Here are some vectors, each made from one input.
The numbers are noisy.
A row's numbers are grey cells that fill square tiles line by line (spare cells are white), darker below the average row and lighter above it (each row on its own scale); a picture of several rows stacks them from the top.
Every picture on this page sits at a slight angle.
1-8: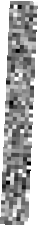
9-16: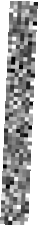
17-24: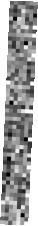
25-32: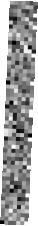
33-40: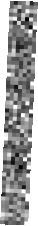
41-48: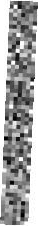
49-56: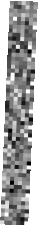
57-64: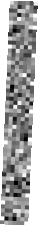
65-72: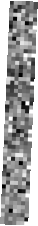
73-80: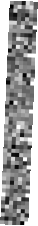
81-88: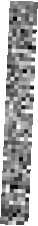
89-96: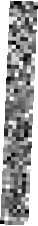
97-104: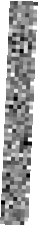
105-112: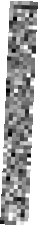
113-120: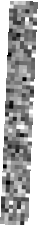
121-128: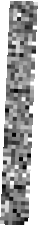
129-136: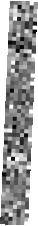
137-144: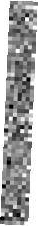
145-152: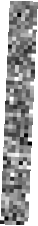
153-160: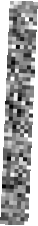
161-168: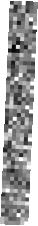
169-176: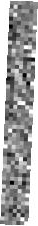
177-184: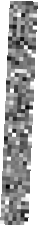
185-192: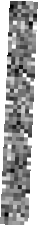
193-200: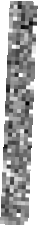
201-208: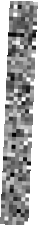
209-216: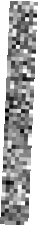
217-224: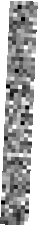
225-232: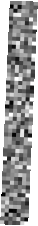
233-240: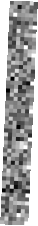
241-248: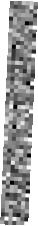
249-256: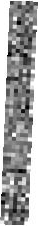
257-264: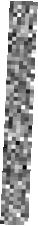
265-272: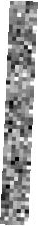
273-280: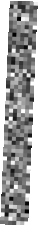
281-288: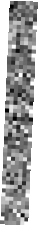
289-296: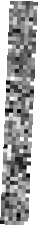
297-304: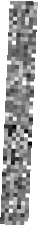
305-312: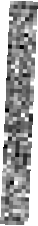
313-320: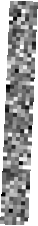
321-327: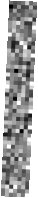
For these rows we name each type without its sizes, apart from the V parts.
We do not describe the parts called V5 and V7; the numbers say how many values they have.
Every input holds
a node of a tree and a value of V7, together with either four true/false values, or a value of V5.
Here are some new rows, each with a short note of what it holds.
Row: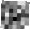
a node of a tree, a value of V5 and a value of V7
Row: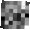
a node of a tree, a value of V5 and a value of V7
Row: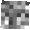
a node of a tree, a value of V5 and a value of V7
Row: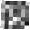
a node of a tree, four true/false values and a value of V7
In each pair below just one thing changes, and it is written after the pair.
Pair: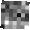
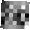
the value of V5
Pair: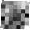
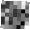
the value of V7
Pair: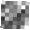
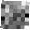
the node of the tree
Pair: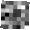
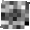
the value of V5
